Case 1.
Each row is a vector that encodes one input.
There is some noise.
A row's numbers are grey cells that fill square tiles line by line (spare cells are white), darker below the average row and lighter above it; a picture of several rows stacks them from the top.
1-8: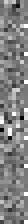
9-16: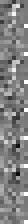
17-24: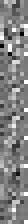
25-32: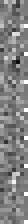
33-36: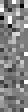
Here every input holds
either a fixed value, or a node of a 7-node tree.
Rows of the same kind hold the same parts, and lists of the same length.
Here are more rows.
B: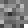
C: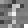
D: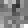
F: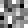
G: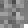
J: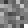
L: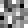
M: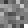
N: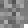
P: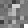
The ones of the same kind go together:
B, C, D, G, J, M, N, P
F, L

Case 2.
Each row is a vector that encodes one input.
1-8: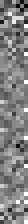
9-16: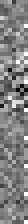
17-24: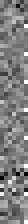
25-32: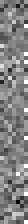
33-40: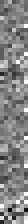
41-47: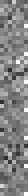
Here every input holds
a node of an 8-node tree.
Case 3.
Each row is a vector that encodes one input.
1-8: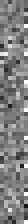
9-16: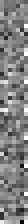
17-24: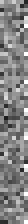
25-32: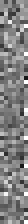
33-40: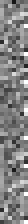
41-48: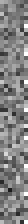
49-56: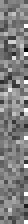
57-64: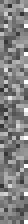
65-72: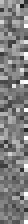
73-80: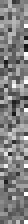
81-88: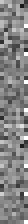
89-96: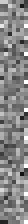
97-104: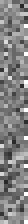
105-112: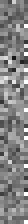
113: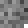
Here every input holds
a node of a 14-node tree.
